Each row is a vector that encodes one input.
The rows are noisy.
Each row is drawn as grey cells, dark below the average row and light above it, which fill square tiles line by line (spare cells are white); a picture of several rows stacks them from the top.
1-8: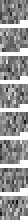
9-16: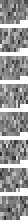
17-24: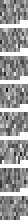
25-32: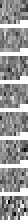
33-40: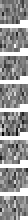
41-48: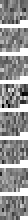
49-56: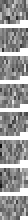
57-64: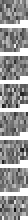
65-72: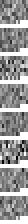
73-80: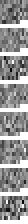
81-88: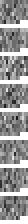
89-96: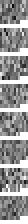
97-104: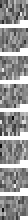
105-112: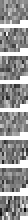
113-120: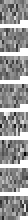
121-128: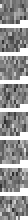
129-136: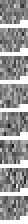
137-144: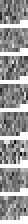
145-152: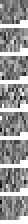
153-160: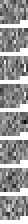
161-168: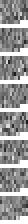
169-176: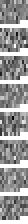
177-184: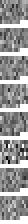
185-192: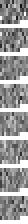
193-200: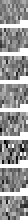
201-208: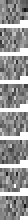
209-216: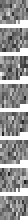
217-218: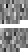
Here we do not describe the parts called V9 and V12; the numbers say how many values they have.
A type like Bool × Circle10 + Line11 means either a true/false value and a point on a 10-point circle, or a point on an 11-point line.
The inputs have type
(Bool × V9 + Line7) × V12.
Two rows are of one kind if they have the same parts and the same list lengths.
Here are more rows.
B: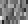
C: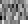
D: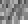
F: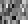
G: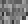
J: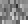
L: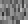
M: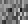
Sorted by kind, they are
B, F, G, L, M
C, D, J

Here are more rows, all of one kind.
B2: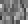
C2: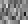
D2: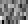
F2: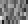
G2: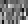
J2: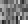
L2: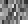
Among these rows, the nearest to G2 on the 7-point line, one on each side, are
B2 and F2.
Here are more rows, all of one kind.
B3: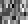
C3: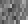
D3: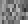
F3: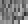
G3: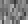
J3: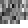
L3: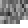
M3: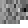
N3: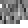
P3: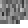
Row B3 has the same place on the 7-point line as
C3, F3 and G3.
